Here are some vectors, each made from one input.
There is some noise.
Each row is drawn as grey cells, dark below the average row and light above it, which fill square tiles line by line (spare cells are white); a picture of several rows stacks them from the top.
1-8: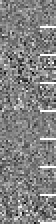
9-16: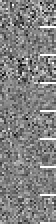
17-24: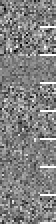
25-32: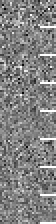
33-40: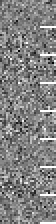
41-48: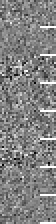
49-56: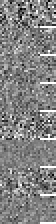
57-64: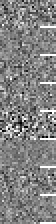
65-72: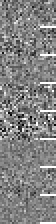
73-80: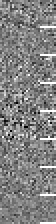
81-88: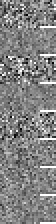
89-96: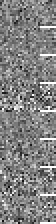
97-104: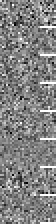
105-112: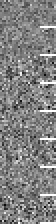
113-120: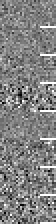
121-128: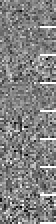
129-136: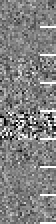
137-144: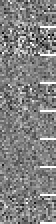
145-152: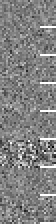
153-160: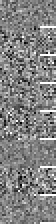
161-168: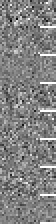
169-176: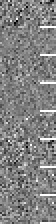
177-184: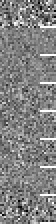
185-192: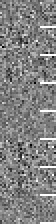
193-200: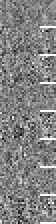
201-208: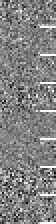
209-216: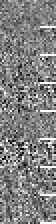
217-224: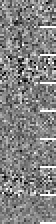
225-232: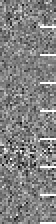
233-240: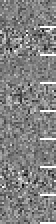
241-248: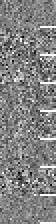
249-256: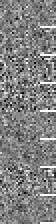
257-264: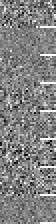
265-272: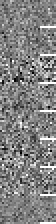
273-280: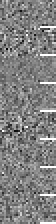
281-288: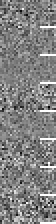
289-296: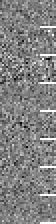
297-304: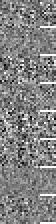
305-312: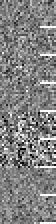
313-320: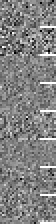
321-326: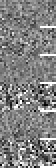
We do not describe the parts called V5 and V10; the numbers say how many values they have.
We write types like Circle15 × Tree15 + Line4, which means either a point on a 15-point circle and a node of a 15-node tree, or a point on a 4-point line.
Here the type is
(Line11 + V5) × V10 + List3(Circle11).
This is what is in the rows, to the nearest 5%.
About 35% of them hold a value of V10, together with either a point on an 11-point line, or a value of V5. The rest are lists of up to three points on an 11-point circle: a few of all rows are empty, 15% hold one, 25% two and 25% three.
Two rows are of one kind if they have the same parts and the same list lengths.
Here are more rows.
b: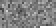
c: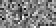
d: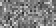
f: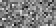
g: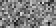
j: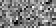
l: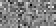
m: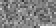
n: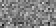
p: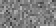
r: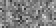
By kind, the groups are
b, g, j, n
c
d, p
f
l, m
r

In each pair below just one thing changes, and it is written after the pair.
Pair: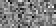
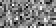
the place on the 11-point line
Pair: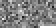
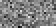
the value of V10
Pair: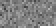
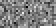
the value of V10
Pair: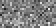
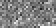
the value of V10
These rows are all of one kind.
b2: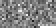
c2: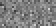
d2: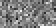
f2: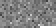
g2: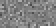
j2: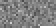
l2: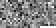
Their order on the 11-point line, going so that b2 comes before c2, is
g2, l2, d2, f2, j2, b2, c2.
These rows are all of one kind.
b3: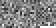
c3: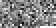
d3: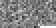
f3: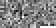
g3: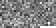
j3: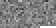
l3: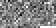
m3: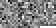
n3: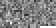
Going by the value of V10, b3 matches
c3 and f3.
